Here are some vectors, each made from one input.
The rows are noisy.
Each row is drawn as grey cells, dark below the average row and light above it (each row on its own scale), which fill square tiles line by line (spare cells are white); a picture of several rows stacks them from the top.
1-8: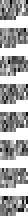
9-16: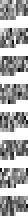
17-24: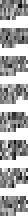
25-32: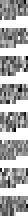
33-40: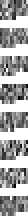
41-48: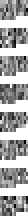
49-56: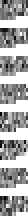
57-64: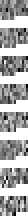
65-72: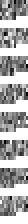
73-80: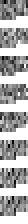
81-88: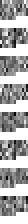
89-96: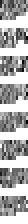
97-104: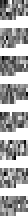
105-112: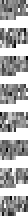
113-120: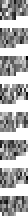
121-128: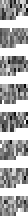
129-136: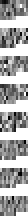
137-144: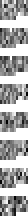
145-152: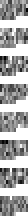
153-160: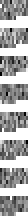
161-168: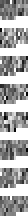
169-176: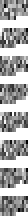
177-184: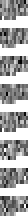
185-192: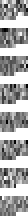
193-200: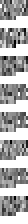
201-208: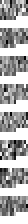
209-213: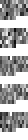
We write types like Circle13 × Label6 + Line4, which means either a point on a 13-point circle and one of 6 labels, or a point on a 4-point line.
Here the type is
Bool × Bool × Bool × Circle8 + Label8.
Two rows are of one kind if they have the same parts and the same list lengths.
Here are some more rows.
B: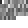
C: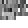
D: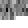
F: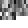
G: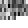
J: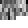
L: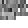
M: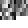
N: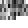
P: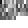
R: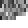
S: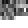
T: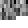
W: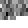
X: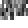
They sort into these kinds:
B, D, J, P, S, T, W, X
C, F, G, L, M, N, R

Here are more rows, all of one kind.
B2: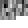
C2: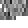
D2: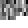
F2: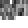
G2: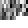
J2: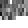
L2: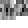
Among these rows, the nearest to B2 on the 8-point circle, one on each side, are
J2 and L2.
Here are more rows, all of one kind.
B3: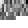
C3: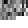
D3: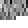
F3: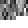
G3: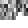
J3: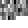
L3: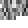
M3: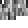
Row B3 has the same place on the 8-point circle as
C3 and D3.
